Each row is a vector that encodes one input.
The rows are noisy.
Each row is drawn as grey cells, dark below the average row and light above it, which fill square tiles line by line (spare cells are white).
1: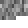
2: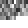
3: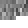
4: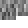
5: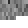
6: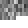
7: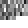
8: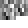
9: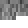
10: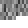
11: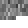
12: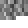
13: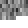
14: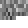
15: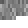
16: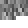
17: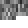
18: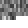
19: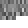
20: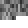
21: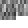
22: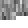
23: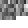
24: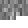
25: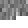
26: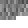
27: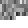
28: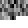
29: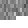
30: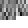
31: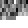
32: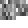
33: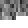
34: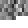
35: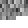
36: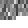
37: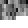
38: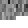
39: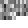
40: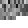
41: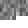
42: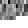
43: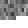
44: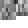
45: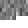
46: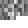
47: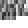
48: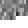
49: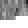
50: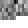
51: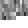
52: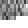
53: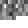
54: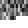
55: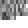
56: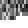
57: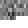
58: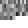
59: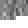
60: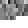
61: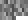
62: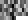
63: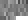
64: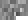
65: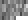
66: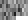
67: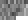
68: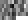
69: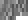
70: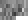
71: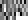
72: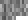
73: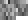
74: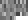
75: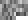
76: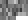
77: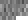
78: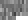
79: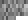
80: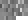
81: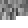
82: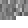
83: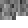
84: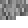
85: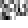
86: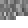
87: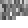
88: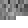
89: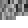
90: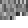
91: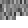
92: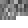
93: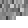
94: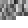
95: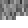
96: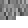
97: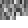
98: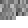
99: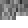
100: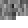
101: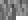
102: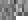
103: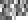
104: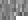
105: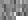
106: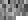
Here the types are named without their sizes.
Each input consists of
a point on a line, together with either a fixed value, or a node of a tree.
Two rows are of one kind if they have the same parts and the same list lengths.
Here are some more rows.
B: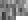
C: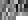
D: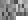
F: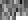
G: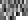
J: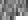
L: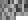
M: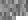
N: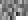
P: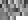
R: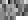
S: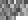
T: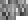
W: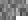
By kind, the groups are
B, D, G, J, M, N, P, S
C, F, L, R, T, W

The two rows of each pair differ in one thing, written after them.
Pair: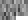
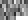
the place on the line
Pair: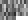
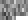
the place on the line
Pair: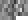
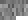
the node of the tree
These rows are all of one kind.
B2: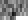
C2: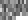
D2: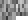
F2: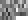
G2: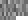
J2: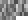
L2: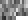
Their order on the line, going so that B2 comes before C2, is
F2, B2, D2, C2, J2, G2, L2.
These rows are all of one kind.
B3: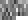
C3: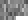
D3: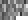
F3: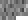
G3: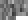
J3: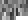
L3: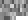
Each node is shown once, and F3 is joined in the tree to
D3.
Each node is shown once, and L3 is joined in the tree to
J3.
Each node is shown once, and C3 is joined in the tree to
B3, D3 and J3.
